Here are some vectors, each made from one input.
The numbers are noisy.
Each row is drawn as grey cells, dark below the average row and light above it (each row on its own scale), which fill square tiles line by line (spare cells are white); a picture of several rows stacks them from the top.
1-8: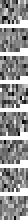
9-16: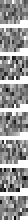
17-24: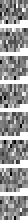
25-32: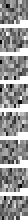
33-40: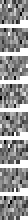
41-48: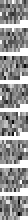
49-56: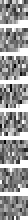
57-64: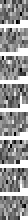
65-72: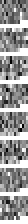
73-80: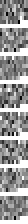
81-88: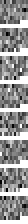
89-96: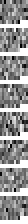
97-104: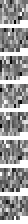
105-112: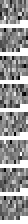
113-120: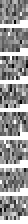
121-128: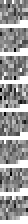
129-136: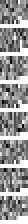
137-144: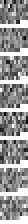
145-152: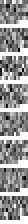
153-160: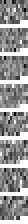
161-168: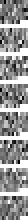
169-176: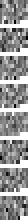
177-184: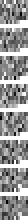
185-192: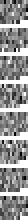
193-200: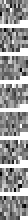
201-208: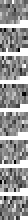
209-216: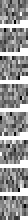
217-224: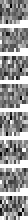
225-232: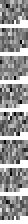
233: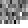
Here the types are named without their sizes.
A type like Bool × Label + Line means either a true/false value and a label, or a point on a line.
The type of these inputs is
Bool × Line.
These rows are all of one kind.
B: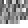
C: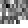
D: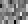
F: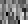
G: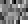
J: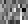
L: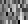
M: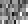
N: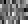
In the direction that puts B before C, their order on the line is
L, F, M, J, D, N, G, B, C.
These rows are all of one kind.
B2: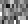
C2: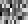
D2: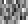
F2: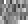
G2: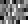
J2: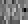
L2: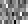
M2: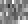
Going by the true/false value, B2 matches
G2 and J2.
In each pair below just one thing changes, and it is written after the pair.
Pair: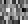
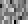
the true/false value
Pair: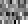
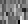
the true/false value
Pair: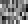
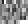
the true/false value
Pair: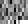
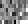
the place on the line
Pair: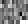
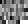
the place on the line
